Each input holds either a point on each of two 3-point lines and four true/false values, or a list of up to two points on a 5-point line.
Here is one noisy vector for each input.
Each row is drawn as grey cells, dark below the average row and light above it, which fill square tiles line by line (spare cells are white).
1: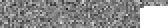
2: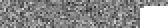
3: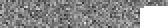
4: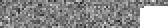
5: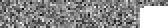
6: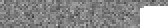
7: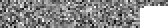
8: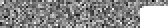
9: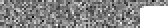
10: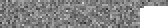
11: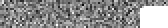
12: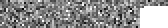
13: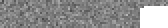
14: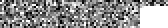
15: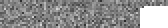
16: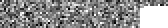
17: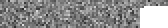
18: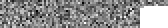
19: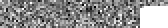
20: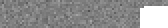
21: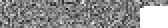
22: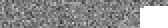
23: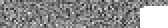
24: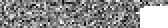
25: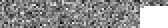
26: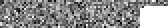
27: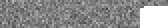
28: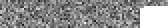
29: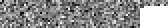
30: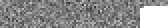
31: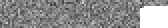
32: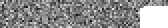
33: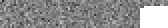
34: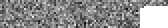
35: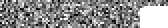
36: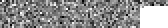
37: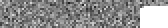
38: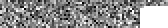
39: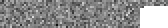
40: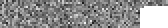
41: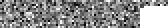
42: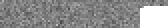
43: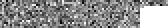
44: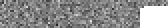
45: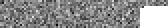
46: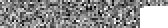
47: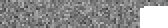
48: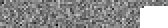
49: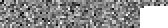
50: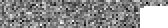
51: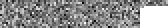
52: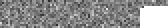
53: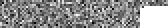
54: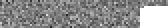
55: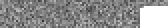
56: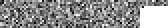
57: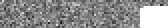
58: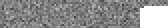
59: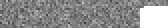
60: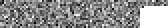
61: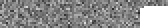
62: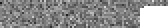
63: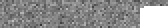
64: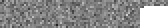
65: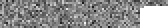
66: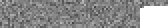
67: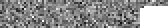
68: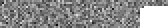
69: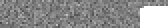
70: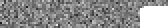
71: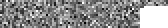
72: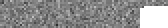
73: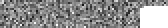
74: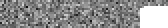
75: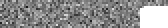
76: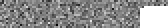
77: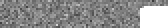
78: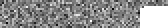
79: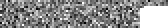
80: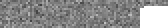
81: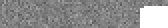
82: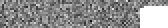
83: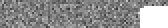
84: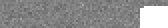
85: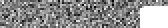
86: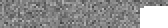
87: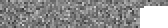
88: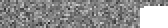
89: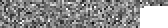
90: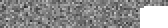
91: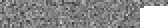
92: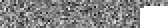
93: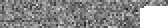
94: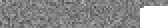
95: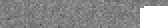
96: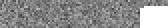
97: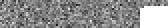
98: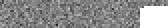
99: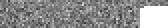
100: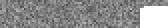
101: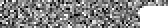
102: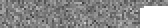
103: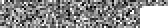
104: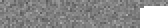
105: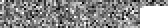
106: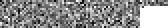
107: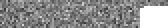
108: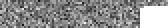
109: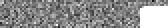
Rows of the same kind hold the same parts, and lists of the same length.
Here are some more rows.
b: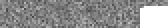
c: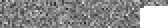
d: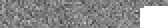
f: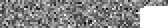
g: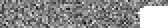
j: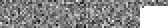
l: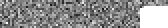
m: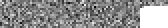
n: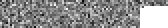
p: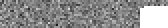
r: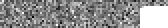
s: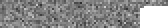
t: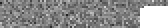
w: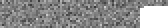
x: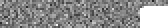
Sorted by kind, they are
b, c, d, l, m, p, r, x
f, j, s
g, n
t, w

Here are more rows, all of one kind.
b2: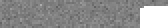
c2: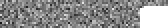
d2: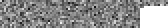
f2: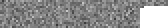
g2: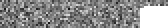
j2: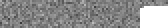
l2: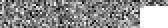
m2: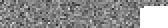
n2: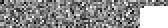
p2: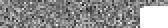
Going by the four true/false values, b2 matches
d2, j2 and m2.
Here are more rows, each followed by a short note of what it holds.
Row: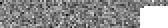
the empty list
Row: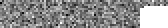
the empty list
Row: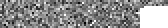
a list of two items
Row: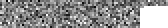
the empty list
